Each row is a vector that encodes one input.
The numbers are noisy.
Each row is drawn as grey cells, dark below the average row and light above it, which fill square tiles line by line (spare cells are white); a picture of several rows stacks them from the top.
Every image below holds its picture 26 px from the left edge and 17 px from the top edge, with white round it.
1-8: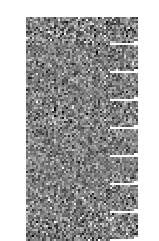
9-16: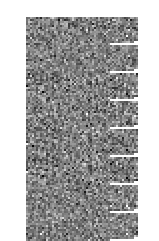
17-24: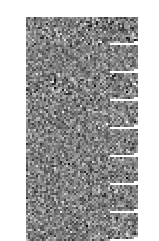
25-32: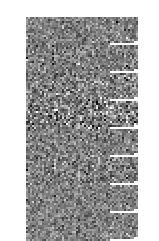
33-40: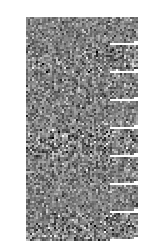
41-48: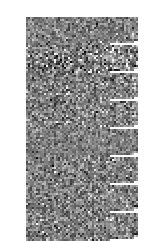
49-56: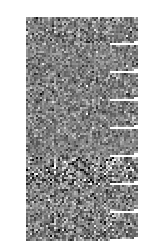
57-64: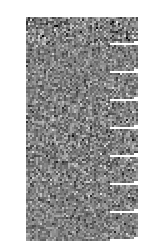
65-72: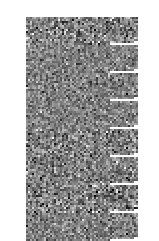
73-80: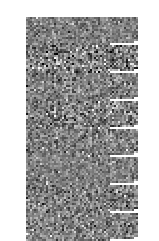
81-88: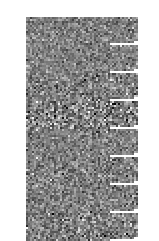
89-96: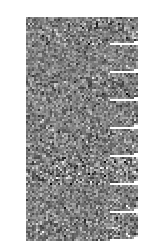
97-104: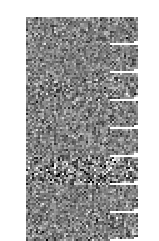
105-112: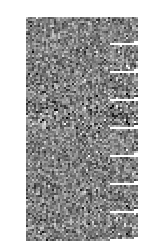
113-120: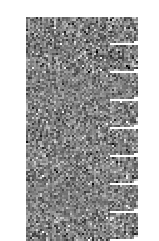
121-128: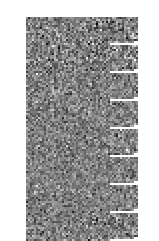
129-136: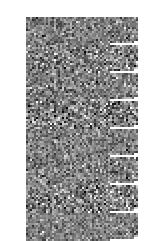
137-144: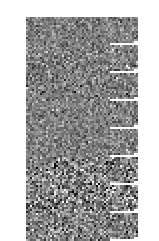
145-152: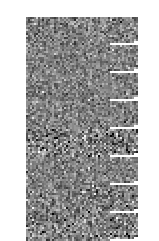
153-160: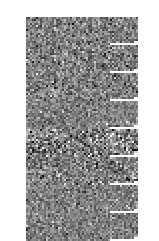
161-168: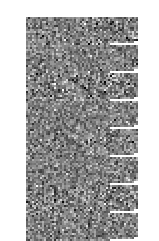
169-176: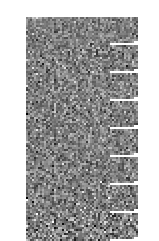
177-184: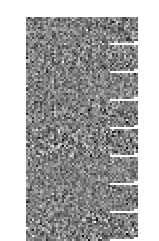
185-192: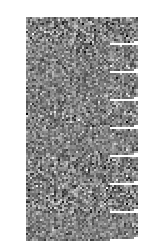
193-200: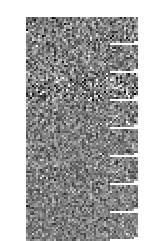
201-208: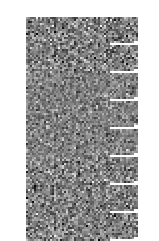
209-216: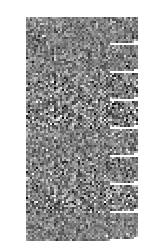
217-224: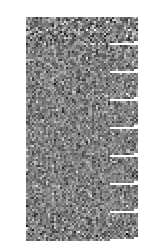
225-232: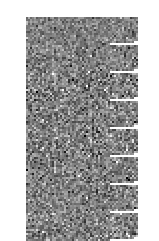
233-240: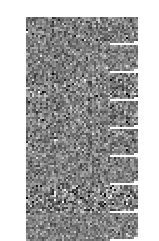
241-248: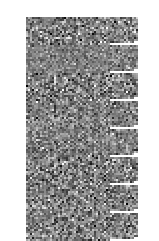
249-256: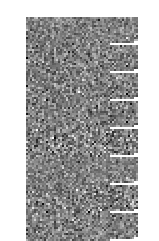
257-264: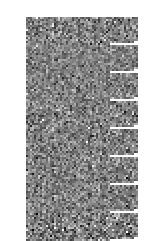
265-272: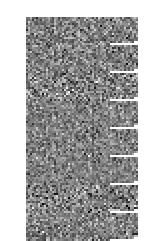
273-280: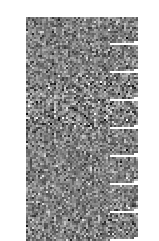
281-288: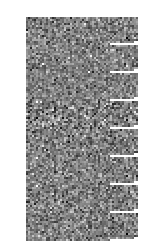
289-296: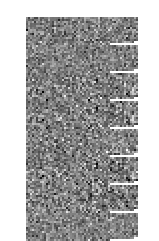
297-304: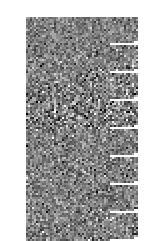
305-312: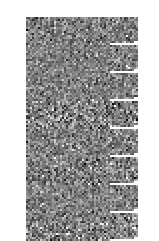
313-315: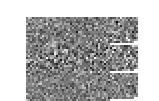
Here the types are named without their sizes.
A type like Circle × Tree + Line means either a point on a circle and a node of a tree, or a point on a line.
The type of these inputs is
Line × (Tree + Unit) + List(Circle).
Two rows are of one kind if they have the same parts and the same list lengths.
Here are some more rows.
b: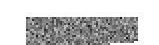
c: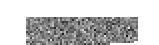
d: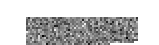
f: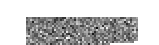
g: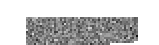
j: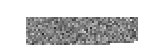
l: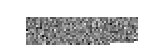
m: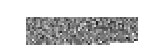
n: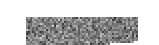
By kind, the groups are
b, d, l
c, j
f
g, n
m

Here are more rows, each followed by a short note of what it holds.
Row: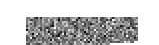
a point on a line and a node of a tree
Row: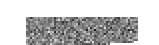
a list of one item
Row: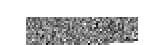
a point on a line
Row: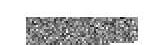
the empty list
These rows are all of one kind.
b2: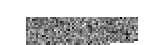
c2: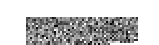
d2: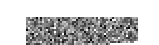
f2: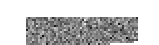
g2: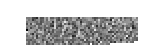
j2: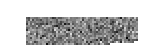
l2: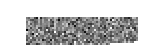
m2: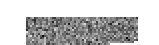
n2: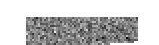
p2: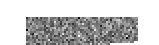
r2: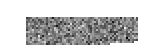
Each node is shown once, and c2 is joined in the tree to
m2.
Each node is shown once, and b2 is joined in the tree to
g2.
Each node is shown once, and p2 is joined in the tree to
j2.
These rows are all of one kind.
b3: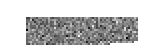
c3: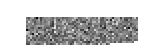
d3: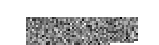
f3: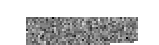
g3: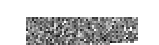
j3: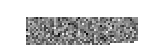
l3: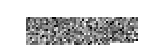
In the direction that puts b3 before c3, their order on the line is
d3, j3, b3, g3, f3, l3, c3.
